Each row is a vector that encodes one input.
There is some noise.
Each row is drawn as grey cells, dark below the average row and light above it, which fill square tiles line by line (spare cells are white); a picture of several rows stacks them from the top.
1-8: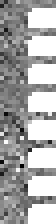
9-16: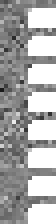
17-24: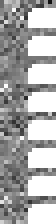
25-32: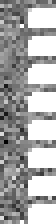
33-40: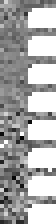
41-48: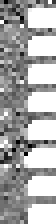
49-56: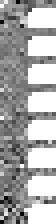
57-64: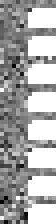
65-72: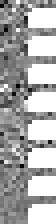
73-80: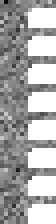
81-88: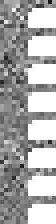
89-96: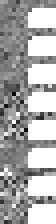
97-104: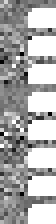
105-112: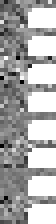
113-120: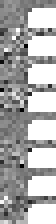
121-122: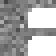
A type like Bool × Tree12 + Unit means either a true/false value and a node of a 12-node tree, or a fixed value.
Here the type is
(Bool × Bool × Bool × Bool + Line4 × (Line4 + Line5)) × Line4.
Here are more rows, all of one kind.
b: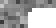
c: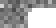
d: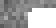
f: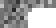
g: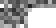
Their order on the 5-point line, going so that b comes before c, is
b, f, d, c, g.
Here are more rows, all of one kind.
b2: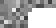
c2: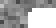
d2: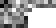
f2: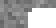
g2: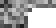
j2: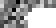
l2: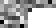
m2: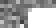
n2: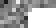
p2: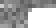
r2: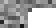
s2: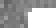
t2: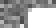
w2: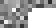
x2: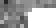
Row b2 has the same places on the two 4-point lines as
d2, g2, l2 and r2.
